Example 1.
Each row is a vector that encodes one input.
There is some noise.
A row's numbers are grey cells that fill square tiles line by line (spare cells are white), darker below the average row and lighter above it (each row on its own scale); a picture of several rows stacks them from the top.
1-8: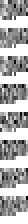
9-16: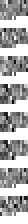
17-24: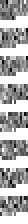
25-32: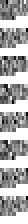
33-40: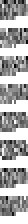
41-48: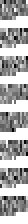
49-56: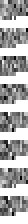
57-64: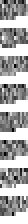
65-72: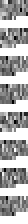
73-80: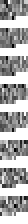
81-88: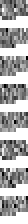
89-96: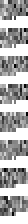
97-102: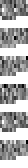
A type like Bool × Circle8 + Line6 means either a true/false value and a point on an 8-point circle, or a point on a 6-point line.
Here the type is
Bool × Line10.
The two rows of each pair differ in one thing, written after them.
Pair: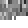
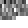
the true/false value
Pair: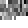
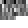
the true/false value
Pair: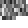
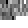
the place on the 10-point line
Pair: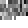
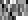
the place on the 10-point line
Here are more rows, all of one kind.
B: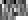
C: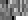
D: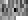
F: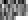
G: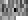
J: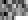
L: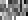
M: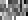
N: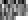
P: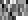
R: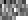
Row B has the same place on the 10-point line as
L and M.
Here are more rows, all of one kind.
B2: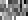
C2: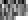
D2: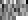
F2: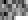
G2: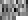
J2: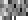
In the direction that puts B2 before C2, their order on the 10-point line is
J2, B2, C2, F2, G2, D2.
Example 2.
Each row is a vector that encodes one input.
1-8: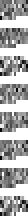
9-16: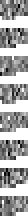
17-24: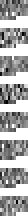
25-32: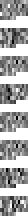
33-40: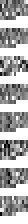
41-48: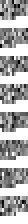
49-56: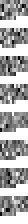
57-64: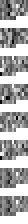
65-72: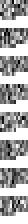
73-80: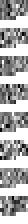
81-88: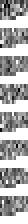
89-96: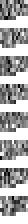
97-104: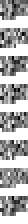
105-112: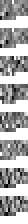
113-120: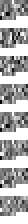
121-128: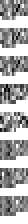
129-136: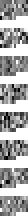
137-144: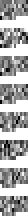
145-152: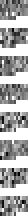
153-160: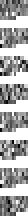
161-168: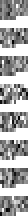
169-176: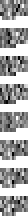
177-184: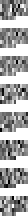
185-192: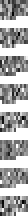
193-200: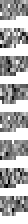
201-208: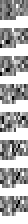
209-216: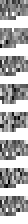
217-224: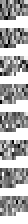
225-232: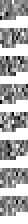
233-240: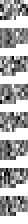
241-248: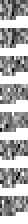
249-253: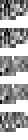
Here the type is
Bool × Bool × Bool × Bool + Line12.
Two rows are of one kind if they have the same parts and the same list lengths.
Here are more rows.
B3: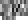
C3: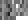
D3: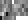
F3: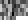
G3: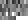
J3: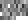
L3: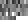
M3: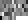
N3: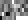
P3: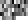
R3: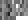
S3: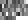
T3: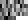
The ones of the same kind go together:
B3, F3, P3
C3, D3, G3, J3, L3, M3, N3, R3, S3, T3

